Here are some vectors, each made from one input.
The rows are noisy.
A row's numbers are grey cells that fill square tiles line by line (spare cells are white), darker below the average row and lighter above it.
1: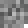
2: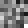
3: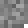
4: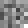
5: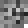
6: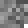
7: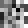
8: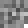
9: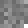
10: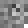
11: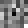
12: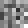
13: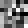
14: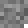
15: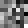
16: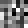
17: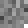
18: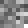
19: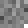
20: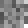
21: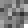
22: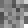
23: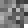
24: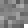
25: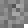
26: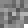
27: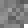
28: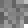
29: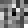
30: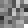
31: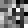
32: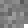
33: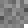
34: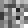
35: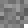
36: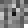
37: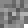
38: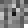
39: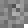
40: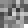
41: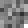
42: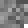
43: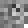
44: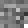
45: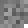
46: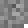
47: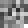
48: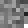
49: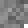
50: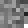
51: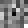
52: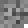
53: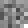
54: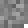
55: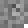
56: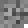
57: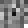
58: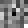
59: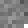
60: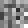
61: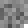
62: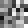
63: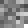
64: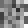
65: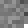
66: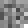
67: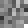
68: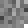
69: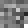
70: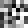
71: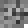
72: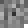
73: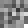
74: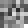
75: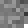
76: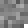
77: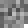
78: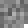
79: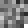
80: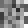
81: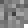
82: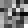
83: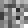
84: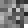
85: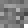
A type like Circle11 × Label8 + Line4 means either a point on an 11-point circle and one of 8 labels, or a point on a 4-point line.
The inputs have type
Label7.
